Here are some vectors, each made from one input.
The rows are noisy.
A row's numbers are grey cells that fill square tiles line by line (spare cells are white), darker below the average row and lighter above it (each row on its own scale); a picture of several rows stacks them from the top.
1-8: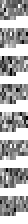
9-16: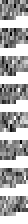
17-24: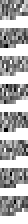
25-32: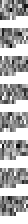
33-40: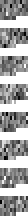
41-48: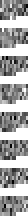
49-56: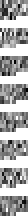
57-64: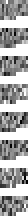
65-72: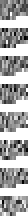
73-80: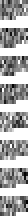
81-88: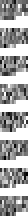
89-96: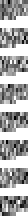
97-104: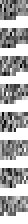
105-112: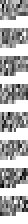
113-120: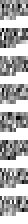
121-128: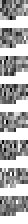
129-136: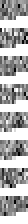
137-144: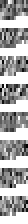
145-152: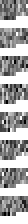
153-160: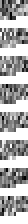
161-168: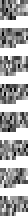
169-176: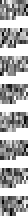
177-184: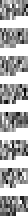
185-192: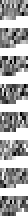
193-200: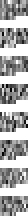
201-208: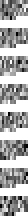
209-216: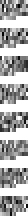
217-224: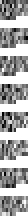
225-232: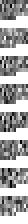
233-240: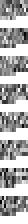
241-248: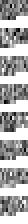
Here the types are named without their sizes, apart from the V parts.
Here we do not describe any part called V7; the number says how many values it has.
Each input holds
a list of items, each a true/false value and a value of V7.
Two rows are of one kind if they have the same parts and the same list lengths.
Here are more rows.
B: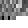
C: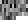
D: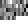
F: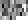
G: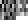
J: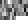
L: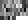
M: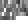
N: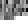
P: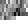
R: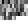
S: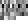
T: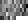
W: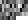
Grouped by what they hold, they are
B, C, D, G, J, L, M, N, T, W
F, S
P, R

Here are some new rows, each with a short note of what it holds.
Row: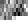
the empty list
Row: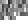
a list of one item
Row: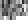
a list of one item
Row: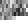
the empty list
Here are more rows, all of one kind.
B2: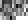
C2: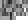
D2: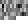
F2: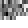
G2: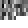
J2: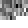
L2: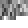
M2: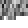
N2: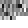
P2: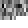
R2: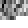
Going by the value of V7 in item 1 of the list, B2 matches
C2 and R2.
